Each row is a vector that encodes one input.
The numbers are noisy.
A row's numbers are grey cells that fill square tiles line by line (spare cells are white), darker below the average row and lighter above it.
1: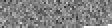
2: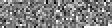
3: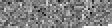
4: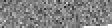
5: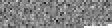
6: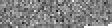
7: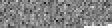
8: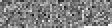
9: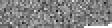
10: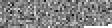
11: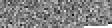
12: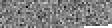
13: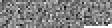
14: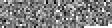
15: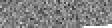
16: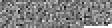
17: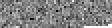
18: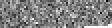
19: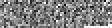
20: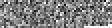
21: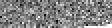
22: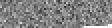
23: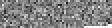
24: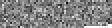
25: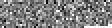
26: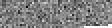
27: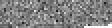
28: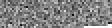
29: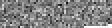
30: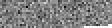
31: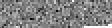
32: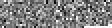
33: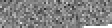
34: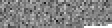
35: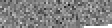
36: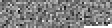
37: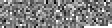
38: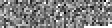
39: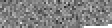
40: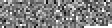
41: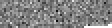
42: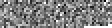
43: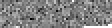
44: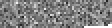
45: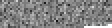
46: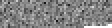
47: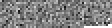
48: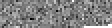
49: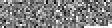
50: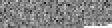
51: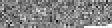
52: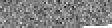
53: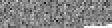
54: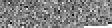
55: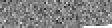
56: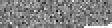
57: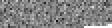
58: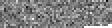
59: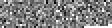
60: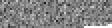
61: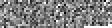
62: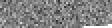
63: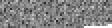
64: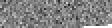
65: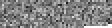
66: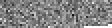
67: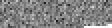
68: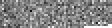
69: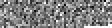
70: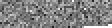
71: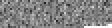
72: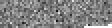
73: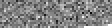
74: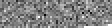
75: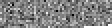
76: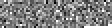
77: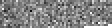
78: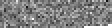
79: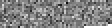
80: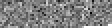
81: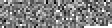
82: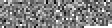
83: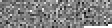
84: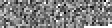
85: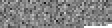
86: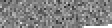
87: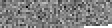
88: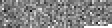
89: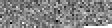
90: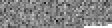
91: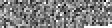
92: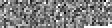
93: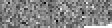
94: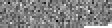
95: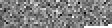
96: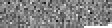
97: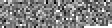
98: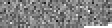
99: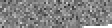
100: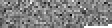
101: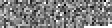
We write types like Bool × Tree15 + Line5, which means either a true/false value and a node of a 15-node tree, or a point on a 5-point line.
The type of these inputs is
Bool × (Label5 × Label5 + Unit).
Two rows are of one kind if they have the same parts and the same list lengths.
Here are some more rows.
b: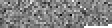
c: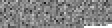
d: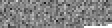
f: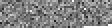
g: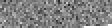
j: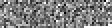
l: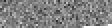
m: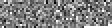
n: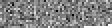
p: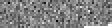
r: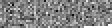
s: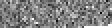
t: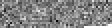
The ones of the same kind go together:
b, c, d, f, g, l, n, p, r, s, t
j, m

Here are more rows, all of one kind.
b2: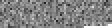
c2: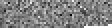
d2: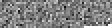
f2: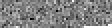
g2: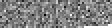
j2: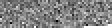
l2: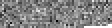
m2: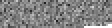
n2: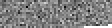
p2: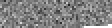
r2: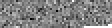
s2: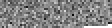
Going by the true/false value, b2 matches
c2, l2 and m2.
